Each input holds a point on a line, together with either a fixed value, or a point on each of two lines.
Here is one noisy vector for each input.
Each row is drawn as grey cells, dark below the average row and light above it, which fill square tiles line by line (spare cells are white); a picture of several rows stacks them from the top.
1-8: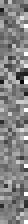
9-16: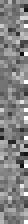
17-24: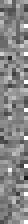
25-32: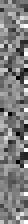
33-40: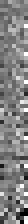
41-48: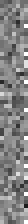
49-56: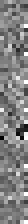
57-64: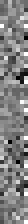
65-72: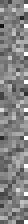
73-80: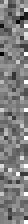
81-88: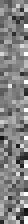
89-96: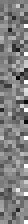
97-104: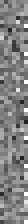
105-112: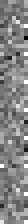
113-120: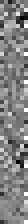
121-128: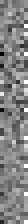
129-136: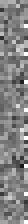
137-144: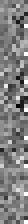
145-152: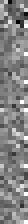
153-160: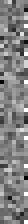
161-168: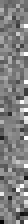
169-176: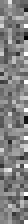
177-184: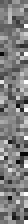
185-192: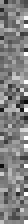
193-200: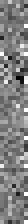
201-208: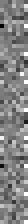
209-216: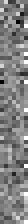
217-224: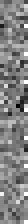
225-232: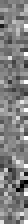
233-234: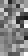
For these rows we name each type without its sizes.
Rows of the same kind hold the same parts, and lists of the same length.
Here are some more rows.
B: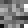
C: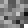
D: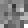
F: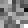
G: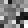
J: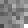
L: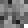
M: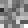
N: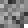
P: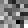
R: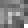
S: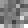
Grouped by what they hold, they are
B, G, J
C, D, F, L, M, N, P, R, S

